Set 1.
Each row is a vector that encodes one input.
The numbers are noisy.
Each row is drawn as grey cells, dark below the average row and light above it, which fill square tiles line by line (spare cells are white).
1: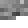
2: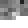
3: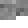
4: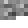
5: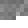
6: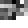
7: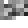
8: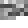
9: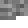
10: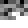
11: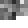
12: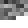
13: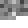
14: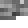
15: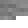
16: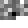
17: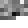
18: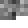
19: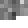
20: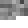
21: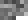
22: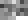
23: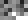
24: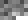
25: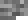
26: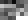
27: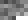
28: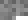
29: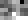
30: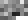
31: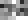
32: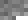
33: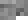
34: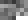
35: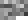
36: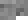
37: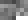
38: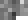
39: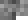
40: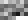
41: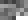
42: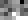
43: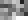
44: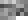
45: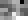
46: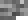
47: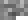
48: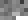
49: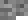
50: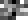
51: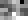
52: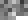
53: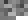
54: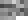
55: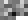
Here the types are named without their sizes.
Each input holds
a point on a line.
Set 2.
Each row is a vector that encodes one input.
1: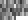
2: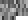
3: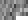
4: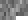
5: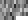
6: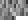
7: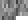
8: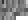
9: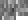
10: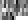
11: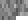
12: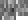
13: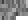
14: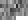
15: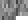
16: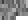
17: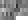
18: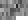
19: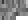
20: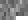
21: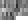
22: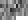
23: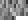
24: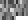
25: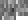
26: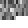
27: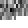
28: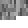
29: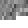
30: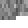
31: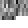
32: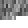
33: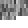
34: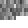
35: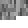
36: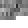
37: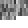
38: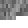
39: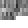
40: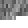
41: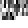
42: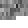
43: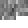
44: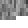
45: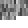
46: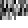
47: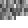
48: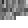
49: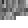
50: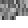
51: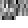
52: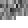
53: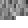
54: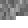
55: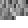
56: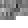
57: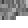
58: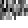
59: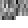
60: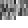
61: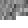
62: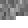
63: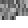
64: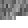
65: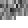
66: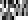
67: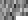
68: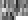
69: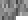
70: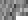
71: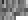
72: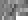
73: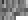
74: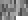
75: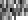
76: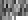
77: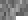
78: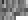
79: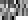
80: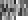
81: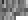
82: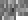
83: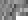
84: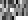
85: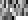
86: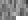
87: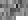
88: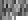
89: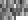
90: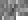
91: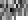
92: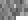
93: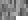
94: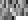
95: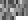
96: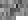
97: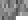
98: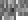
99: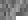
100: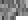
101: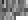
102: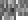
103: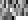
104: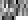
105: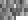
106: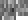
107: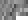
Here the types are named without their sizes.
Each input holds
a point on a circle.
